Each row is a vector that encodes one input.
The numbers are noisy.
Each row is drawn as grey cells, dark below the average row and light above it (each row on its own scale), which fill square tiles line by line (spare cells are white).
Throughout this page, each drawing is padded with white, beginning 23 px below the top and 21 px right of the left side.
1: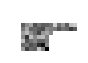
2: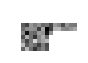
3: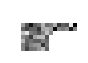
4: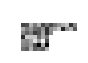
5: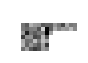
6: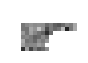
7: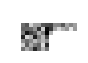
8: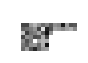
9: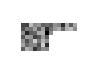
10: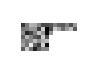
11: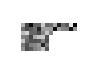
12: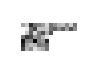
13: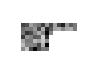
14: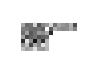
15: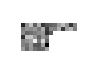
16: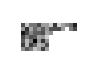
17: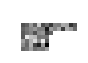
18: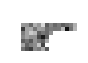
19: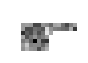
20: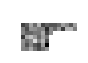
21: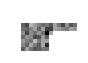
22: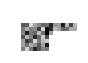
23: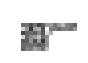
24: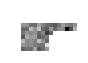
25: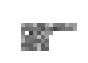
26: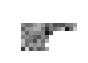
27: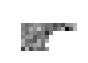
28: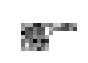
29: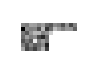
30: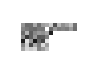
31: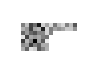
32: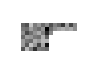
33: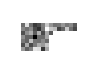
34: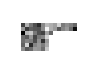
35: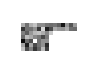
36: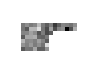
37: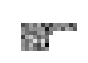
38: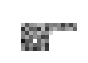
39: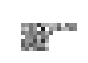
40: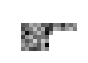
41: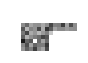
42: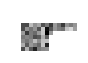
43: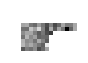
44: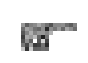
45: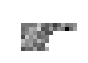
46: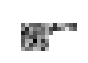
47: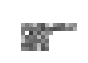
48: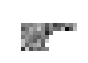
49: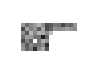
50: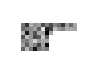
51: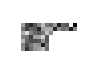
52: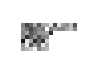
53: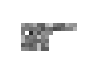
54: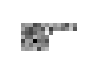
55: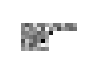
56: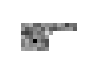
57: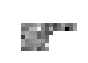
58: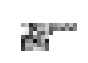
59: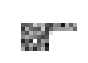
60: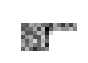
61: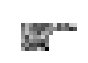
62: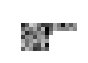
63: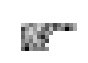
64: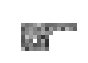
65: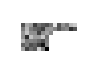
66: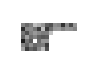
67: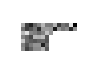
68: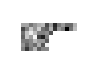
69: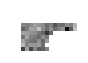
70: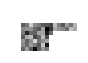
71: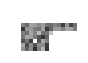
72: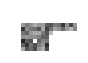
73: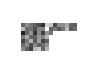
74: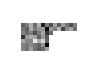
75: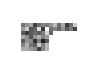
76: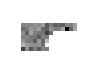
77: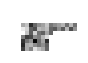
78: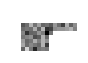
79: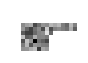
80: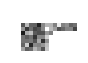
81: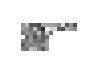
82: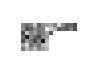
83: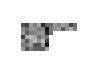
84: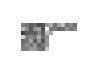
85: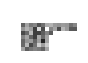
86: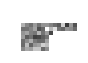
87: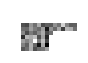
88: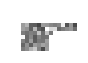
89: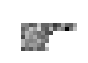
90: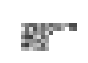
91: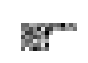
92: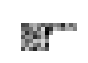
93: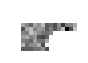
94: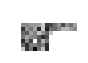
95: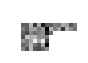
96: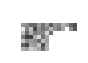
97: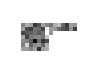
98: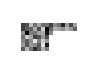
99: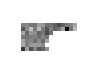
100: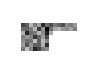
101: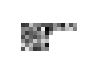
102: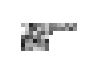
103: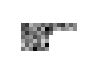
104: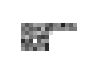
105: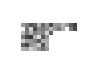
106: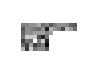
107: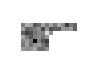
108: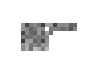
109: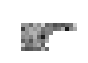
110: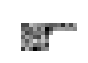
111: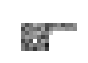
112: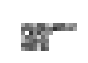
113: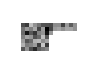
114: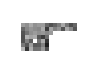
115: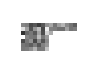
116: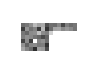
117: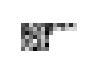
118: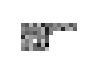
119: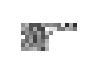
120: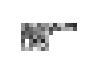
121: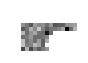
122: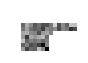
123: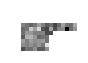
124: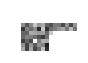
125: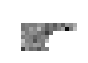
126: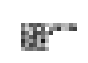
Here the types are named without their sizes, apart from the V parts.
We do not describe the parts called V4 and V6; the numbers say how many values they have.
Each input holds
either a label, or three true/false values, or a value of V4 and a value of V6.
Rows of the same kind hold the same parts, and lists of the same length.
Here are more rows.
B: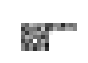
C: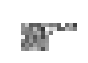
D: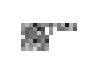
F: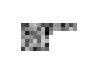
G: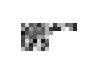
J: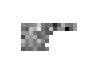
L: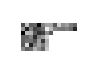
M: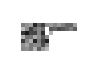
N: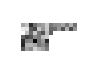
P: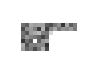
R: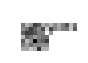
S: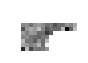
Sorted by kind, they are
B, F, J, P, S
C, D, G, L, M, R
N

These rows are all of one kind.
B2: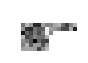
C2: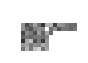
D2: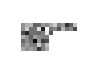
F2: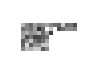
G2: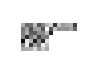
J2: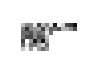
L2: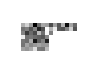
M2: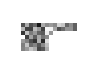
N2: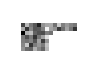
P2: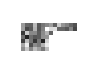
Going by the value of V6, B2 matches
M2, N2 and P2.
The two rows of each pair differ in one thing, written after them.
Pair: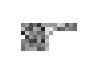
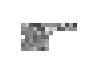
the value of V6
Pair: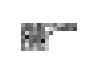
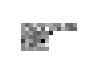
the value of V6
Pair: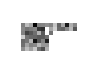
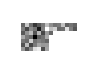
the value of V4
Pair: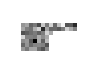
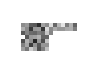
the value of V6
